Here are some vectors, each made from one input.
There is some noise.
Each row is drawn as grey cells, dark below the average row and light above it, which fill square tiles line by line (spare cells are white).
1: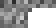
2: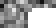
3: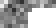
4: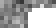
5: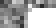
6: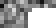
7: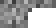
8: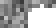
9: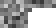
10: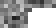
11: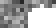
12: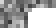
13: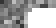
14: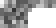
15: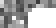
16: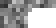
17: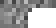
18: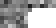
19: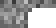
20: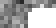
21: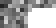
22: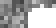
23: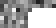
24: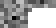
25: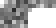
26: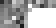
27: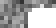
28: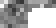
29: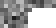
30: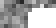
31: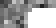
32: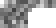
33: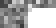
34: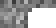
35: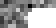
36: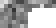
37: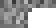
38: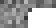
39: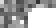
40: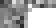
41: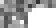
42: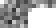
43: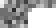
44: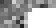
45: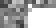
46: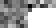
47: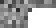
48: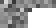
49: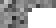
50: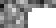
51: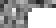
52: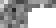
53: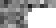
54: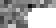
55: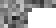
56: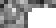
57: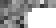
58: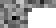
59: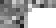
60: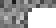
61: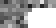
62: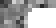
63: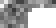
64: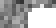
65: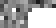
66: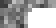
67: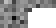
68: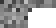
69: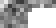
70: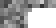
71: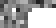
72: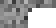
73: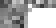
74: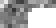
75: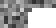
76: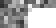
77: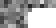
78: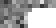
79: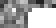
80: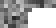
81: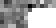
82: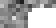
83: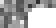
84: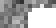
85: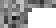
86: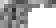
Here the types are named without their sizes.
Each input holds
a point on a line, together with either a point on a line, or three true/false values.
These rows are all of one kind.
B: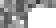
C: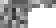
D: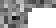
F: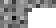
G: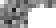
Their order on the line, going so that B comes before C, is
B, D, G, F, C.
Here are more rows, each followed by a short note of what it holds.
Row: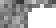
a point on a line and three true/false values
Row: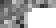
a point on each of two lines
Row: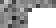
a point on a line and three true/false values
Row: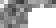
a point on a line and three true/false values
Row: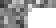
a point on each of two lines
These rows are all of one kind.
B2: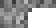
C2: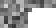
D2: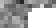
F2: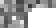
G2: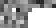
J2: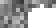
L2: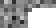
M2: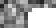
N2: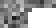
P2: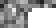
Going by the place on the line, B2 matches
M2 and P2.
